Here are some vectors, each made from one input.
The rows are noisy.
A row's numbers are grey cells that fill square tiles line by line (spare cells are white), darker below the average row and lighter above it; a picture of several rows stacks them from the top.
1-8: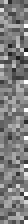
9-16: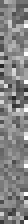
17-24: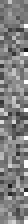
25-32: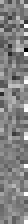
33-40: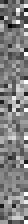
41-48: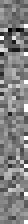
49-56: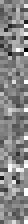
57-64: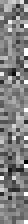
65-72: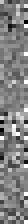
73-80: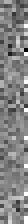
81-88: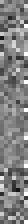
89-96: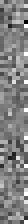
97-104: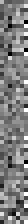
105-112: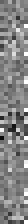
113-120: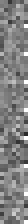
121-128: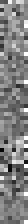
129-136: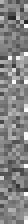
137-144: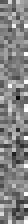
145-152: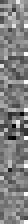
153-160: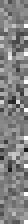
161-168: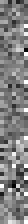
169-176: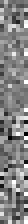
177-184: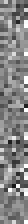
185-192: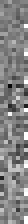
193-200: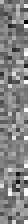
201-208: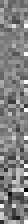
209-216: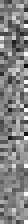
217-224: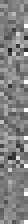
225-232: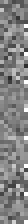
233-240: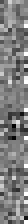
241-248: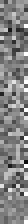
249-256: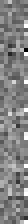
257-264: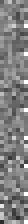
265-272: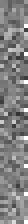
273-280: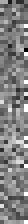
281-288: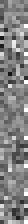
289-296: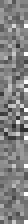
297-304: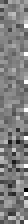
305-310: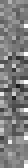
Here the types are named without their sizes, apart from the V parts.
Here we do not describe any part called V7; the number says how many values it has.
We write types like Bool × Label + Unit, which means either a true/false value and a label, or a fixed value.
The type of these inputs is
List(Circle) + V7 × V7.
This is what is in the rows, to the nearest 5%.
About 20% of them hold two values of V7. The rest are lists of points on a circle.
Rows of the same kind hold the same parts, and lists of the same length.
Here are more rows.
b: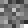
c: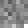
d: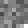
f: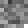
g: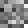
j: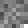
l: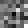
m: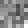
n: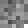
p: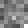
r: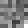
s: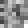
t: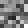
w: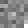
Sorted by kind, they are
b, m, s, w
c, f, n
d, j, p, r
g, t
l

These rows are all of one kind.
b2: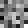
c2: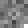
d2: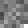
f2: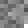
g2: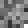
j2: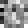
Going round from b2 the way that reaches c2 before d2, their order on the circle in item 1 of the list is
b2, g2, f2, c2, j2, d2.
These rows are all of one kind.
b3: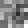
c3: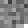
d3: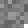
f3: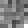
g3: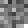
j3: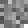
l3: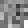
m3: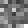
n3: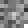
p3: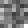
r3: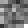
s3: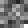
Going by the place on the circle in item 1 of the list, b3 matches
j3 and p3.
